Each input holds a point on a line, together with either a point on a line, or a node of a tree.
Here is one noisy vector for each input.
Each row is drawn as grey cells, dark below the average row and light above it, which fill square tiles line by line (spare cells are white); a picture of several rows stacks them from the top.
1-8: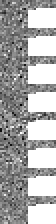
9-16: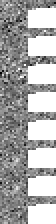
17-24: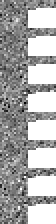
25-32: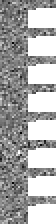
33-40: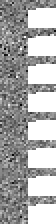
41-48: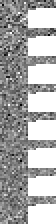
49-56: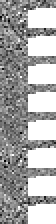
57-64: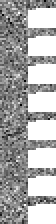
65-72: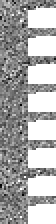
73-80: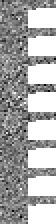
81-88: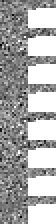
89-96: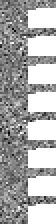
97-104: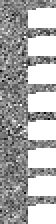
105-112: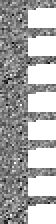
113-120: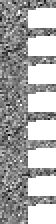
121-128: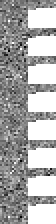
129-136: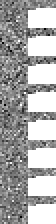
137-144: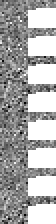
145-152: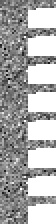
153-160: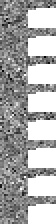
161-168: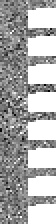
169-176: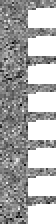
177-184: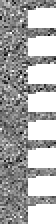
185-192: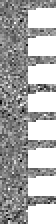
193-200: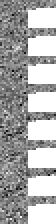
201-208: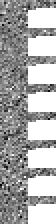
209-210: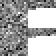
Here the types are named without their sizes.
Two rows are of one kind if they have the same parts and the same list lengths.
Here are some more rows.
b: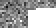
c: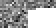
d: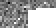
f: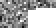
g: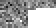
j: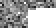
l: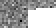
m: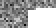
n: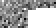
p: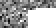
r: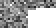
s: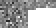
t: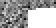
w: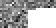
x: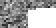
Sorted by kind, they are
b, d, g, l, m, s
c, f, j, n, p, r, t, w, x

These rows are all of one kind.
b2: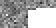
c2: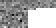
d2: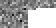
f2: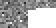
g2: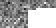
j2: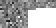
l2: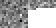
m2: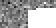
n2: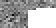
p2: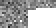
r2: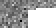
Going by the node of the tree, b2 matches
l2, m2, p2 and r2.
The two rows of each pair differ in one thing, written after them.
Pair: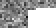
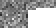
the place on the line
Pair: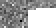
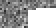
the place on the line
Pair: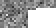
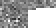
the node of the tree
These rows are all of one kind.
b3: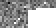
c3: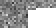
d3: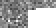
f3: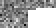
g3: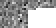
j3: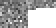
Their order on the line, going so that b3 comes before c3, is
b3, g3, c3, f3, d3, j3.
